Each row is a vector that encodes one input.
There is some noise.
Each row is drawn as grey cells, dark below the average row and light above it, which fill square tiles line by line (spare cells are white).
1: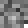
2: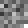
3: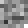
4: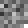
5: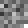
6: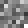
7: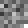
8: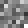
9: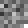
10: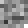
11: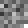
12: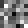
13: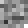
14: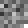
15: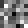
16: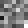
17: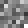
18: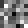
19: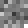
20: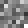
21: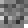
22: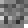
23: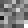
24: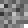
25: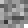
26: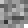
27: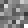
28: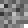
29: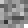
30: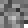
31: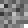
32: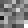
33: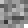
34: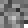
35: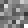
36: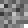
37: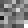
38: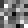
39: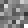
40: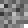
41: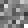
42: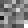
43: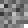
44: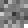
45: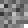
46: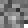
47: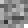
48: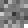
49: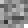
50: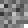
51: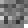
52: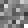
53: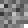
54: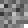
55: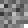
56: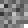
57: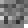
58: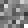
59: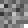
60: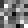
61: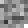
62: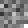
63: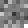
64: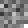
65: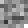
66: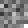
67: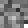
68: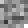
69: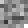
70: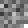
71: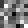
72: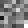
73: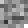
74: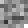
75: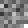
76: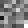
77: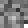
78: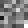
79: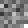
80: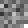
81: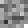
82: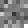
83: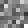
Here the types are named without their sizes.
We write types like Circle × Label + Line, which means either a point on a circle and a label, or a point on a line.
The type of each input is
Line.
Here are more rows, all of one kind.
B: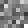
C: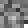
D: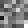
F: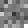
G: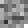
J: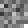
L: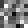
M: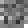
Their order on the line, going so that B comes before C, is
L, D, B, F, G, M, C, J.
